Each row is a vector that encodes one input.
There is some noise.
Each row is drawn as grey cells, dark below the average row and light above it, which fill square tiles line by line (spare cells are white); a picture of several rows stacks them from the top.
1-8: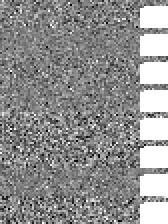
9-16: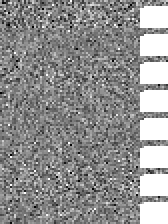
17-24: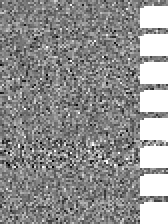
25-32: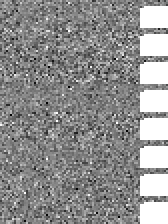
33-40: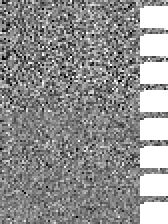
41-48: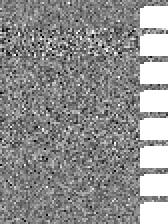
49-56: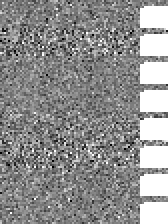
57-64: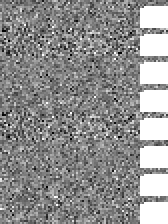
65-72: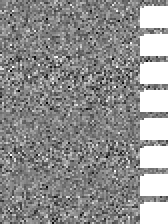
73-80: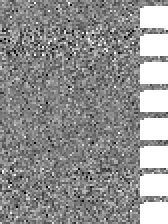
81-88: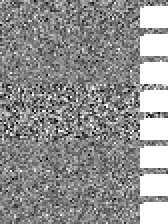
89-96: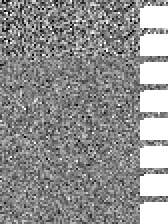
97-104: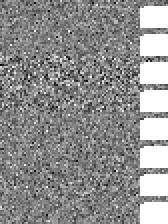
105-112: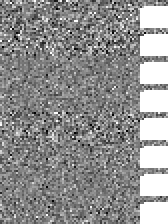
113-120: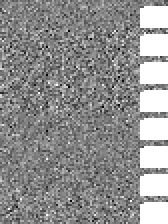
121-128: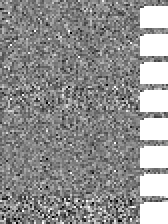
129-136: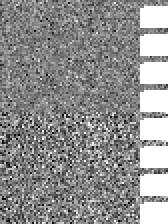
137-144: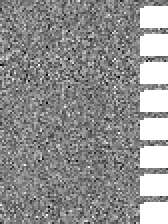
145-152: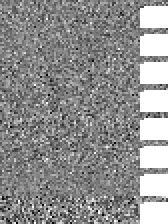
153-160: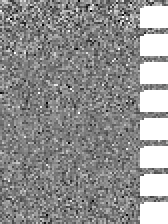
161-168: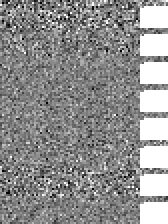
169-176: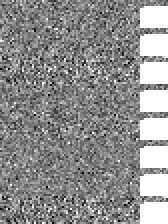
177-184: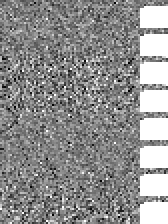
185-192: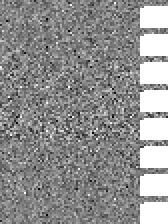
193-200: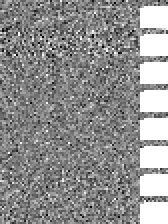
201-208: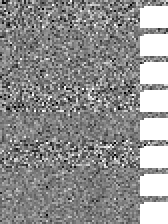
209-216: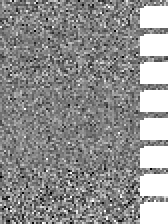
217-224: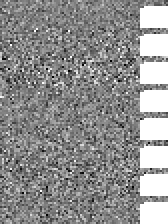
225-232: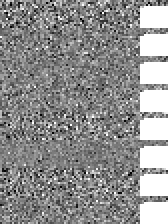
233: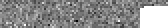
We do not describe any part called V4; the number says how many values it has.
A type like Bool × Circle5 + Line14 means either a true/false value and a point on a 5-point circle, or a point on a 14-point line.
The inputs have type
Line5 × (Line8 + List3(V4)) + Tree8.
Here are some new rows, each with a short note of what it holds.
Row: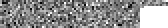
a node of an 8-node tree
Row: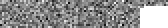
a point on a 5-point line, together with a list of one item
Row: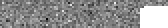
a point on a 5-point line, together with a list of two items
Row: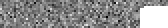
a point on a 5-point line, together with a list of one item
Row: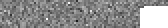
a point on a 5-point line, together with a list of one item
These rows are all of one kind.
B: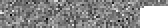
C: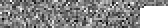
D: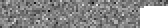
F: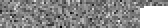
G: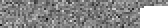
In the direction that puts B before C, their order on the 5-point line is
B, G, F, C, D.
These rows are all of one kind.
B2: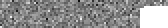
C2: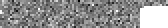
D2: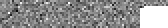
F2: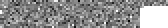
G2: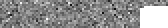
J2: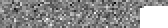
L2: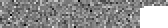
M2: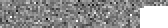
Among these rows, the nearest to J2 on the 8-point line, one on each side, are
C2 and L2.
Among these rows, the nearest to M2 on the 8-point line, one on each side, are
C2 and F2.
